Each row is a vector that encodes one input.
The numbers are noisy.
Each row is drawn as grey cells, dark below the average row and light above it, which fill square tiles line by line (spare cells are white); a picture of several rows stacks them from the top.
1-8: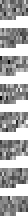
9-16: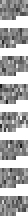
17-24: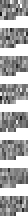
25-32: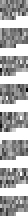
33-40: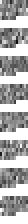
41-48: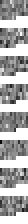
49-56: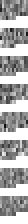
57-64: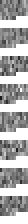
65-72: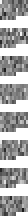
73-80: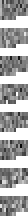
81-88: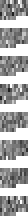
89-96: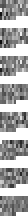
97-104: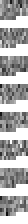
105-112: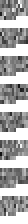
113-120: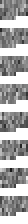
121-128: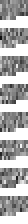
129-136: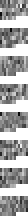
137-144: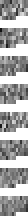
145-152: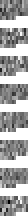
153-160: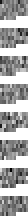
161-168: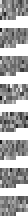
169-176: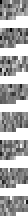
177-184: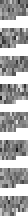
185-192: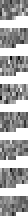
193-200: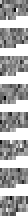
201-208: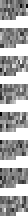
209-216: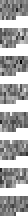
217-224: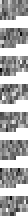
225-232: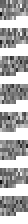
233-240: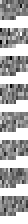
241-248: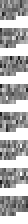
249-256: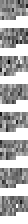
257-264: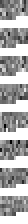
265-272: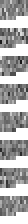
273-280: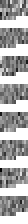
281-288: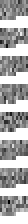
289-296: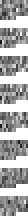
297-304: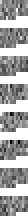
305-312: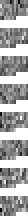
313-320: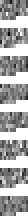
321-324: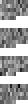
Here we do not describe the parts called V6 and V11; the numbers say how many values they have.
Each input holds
a point on a 12-point line and a value of V11, together with either a fixed value, or two labels (each one of 12) and a value of V6.
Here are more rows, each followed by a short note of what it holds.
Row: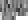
two labels (each one of 12), a point on a 12-point line, a value of V6 and a value of V11
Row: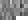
two labels (each one of 12), a point on a 12-point line, a value of V6 and a value of V11
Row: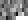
a point on a 12-point line and a value of V11
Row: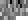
two labels (each one of 12), a point on a 12-point line, a value of V6 and a value of V11
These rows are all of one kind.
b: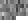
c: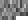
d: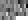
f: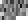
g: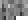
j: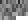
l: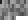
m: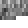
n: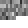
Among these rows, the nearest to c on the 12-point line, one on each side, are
m and n.
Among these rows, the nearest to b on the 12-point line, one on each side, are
f and j.
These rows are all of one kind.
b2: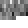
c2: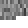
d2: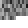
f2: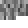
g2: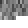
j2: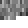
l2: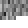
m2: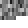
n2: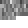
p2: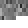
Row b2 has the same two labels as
f2 and g2.
